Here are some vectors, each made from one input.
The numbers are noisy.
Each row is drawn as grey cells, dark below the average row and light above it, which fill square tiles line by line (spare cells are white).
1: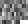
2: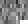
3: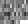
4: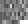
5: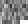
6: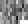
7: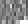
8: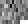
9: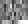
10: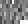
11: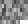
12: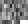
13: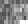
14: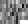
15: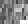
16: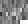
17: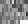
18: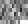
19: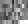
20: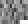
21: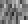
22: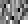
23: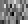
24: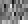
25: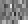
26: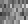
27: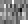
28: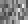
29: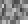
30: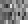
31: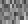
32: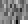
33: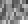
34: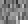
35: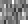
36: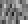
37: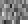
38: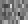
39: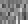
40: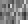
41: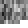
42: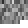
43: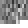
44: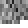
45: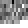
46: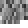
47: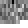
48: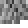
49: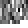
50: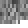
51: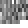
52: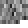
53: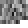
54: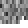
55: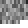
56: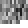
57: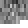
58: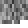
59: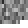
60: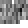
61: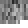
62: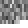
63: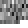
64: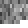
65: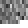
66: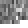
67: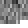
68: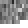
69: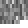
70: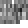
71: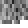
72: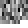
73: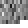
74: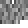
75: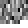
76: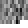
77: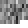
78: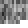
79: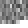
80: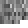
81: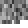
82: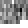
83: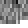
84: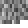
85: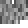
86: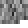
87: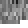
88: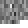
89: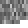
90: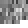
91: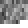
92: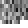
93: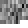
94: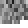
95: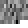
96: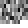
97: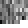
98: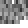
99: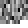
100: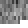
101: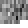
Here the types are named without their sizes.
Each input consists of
a list of points on a line.
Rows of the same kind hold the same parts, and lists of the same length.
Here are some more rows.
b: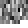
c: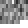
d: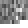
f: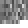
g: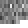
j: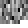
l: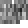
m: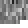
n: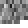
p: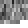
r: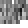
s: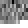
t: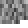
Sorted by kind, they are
b, j
c, d, f, g, m, p, s
l, n, r, t

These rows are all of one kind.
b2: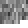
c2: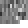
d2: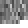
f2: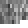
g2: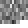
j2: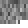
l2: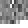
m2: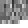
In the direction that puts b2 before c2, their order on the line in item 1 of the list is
l2, g2, m2, d2, b2, f2, c2, j2.
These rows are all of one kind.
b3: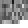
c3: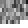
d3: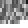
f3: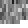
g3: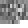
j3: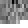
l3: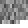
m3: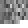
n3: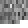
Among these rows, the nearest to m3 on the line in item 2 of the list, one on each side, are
g3 and n3.
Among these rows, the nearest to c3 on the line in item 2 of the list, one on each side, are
d3 and l3.
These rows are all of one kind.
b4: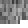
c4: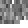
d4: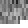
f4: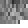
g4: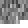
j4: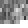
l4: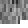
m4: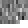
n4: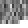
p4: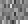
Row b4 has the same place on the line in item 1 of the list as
d4, g4 and l4.
